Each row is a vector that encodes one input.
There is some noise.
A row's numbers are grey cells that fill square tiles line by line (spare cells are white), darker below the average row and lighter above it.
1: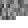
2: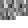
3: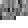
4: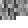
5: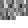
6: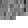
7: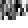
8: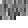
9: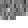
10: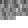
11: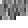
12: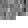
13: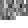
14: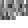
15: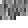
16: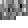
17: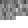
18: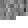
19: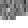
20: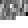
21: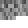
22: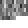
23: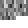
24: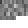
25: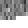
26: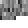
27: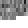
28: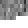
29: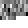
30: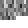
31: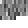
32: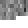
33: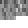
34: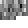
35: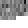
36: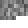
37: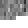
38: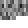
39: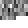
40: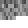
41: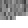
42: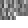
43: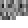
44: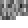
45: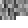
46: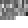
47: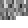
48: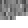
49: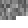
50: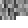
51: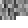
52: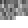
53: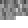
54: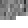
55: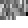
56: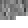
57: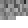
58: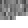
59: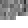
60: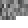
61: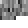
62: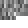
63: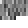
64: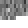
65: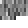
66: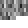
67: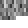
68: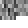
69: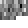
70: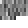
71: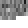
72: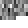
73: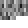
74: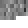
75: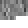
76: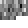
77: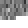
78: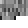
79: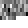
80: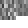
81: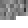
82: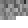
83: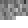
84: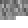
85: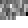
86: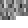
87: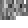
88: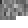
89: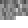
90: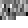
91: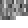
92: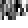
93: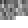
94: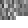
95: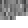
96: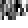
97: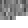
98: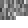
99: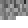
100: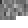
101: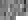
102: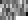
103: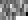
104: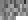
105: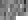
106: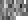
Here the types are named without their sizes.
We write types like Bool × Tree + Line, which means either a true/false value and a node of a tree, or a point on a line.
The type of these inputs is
List(Line).
